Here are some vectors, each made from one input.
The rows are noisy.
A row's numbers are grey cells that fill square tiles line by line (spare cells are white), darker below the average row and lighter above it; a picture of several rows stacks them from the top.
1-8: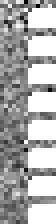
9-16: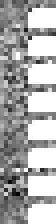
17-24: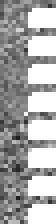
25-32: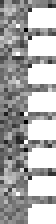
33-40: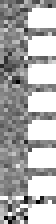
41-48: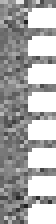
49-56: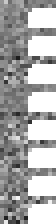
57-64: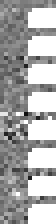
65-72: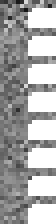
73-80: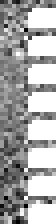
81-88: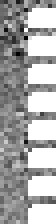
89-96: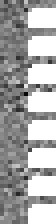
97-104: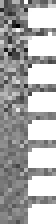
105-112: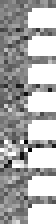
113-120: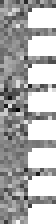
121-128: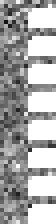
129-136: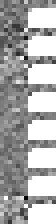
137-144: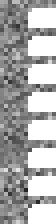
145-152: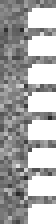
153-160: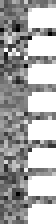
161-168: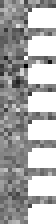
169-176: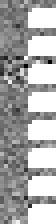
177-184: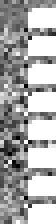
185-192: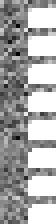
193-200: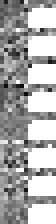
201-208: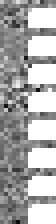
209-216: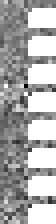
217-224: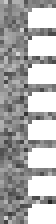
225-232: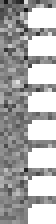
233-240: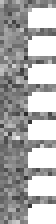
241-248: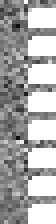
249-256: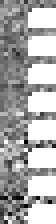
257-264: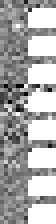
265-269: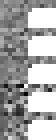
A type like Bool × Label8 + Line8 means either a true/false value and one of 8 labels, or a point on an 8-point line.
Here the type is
(Bool × Bool × Bool + Unit) × (Circle19 + Unit).
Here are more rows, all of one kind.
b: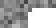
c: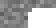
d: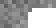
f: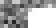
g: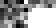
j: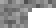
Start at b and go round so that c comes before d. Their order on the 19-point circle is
b, c, g, d, f, j.
